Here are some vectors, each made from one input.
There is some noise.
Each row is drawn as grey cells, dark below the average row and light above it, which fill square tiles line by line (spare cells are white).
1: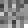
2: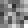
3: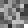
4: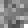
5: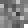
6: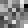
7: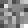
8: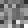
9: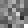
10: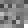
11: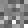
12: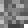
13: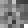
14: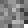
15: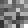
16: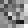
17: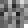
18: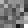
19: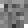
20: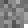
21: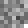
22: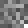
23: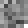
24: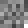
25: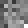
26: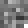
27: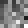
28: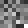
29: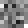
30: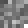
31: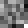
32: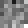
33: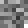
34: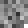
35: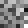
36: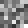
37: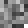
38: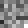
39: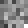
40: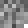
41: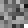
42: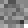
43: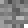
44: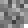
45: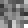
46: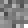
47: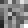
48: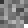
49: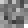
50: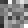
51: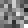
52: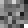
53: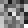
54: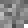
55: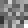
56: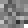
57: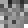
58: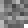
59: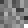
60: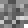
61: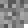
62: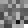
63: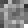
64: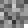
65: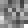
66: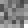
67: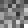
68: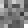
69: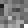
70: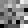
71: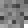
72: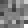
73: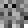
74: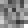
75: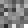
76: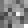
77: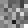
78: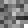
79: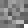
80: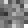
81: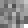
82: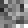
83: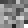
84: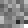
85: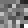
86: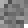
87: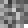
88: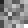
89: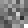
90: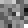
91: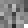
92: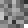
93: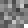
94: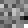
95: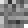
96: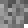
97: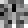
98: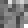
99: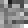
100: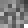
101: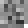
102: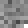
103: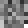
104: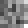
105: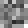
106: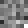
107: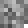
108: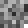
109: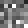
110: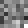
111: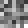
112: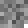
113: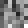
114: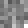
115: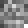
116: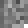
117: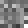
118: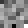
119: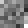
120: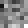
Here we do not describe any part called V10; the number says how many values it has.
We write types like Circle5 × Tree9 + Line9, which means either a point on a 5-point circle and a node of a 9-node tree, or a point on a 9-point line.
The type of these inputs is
(Bool × Bool × Bool + Unit) × Line8 × V10.
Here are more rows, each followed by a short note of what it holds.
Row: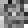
a point on an 8-point line and a value of V10
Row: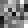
a point on an 8-point line, three true/false values and a value of V10
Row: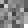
a point on an 8-point line and a value of V10
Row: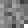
a point on an 8-point line and a value of V10
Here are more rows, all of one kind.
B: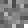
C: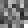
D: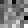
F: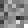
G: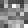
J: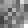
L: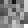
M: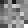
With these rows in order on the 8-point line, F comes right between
B and J.
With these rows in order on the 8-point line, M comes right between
G and L.
